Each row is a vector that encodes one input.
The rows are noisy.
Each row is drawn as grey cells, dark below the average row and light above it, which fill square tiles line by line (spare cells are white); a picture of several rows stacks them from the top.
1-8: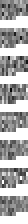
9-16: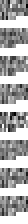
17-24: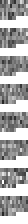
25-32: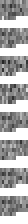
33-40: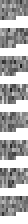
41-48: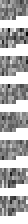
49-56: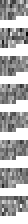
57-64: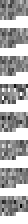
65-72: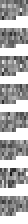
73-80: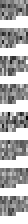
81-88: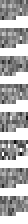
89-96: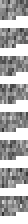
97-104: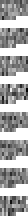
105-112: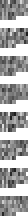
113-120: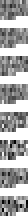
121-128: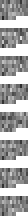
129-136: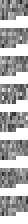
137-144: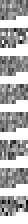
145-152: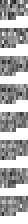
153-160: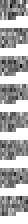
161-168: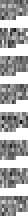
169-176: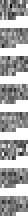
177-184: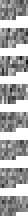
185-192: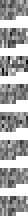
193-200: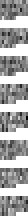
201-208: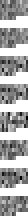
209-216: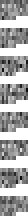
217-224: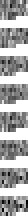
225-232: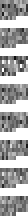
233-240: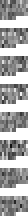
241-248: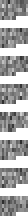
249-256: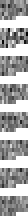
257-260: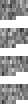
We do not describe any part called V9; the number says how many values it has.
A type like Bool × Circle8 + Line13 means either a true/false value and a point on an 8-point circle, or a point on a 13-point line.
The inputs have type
Bool × (Circle19 + V9).
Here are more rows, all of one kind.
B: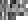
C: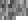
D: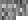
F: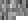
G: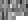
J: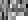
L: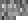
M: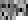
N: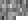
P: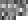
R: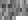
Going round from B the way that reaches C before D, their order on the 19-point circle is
B, N, F, L, M, J, G, C, D, R, P.
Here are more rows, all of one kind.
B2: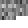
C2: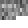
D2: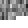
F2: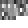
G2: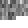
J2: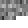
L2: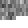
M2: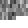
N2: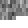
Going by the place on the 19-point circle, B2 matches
M2 and N2.
